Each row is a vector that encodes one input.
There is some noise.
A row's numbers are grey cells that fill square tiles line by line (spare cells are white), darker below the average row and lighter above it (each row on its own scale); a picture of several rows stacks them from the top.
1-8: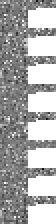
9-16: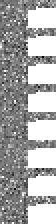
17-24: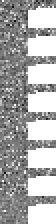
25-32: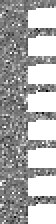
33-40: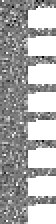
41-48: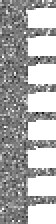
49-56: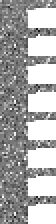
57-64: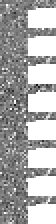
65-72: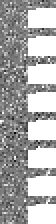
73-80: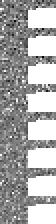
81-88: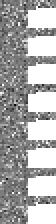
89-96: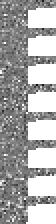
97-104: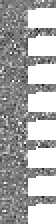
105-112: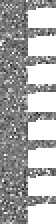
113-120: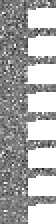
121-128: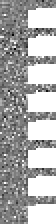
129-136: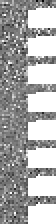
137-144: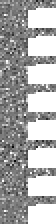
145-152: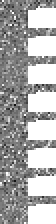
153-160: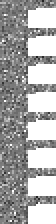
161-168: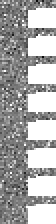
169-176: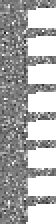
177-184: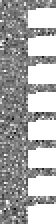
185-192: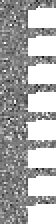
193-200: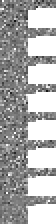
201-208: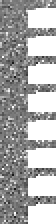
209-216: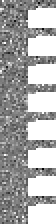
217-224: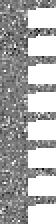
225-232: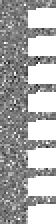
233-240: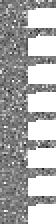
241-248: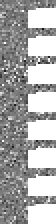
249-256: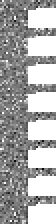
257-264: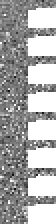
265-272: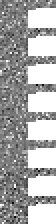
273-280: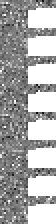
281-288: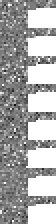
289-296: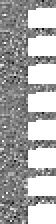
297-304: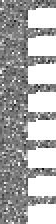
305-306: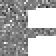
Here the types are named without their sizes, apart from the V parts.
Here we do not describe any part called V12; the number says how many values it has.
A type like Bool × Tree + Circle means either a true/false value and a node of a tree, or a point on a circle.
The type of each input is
Bool × Bool × Bool + Label × V12 + Unit.
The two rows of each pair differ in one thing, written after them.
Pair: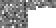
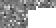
the value of V12
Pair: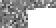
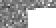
the label
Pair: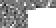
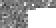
the label
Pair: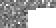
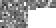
the value of V12
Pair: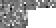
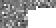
the label
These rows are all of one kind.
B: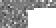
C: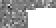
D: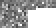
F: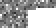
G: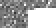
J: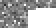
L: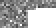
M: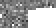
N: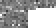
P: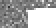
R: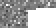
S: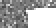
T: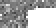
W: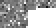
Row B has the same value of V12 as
C, P and S.
